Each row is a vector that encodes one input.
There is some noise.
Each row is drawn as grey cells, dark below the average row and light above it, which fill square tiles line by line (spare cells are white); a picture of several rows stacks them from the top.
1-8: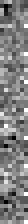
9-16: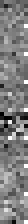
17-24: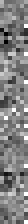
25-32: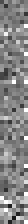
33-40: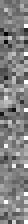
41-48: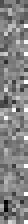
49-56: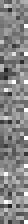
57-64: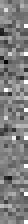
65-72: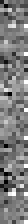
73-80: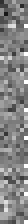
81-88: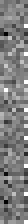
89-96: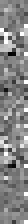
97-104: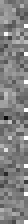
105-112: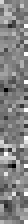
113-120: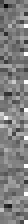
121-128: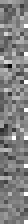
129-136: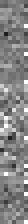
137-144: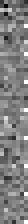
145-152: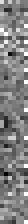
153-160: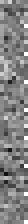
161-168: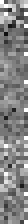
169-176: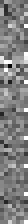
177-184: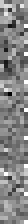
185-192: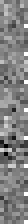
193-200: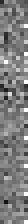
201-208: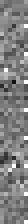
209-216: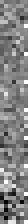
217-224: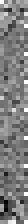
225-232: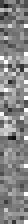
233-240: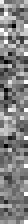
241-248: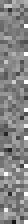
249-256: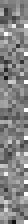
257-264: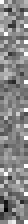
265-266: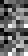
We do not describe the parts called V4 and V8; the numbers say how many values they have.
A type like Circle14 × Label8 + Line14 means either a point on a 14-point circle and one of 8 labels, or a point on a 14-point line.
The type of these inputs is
Label7 × V8 + Line7 × V4.
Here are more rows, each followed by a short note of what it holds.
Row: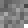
one of 7 labels and a value of V8
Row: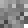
a point on a 7-point line and a value of V4
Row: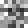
a point on a 7-point line and a value of V4
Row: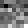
one of 7 labels and a value of V8
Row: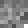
one of 7 labels and a value of V8
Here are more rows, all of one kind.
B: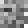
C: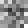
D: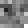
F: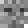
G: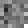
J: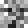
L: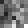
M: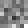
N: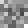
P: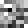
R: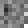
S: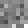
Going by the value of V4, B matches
G and R.
